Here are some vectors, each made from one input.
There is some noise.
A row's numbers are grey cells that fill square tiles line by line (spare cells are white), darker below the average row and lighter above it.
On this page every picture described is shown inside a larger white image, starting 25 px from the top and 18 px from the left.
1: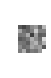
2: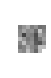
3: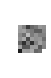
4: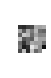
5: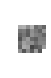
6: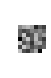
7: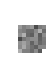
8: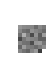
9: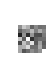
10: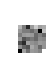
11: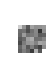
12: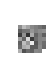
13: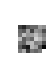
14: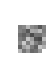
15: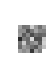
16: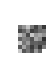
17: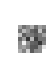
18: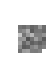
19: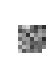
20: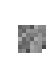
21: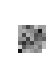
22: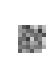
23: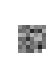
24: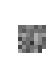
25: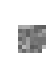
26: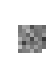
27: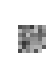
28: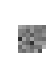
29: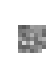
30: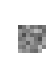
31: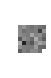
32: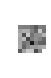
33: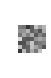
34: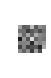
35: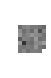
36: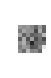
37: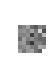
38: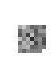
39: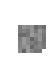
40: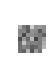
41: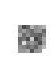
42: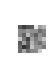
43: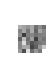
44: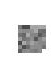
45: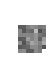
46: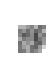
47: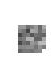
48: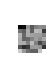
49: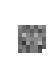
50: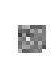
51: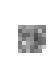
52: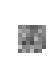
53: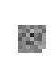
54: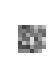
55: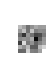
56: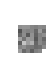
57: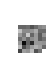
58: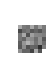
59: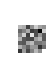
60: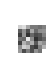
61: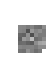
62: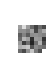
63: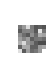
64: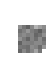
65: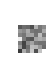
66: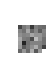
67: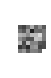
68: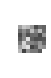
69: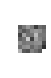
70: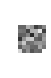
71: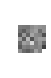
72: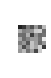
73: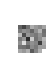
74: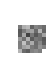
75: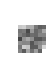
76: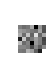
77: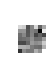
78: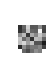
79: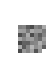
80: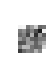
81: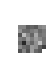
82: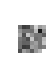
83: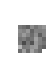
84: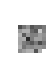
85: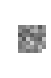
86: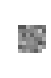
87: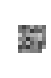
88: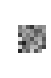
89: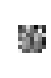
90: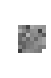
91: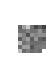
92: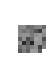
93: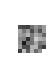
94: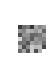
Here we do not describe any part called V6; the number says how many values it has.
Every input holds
a value of V6, together with either a point on a 5-point line, or a point on a 7-point line.
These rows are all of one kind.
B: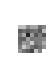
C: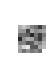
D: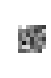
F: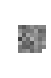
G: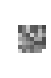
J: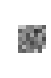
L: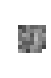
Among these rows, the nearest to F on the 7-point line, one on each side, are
B and G.
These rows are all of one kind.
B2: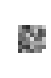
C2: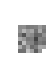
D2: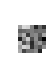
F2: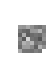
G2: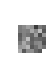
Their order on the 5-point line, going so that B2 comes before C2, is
B2, F2, C2, G2, D2.
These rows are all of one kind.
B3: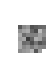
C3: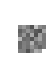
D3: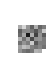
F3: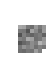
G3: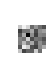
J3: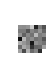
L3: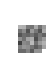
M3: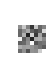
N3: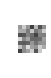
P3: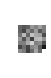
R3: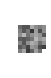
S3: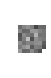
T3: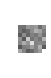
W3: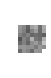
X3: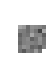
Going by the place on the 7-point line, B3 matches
L3, M3, N3 and S3.
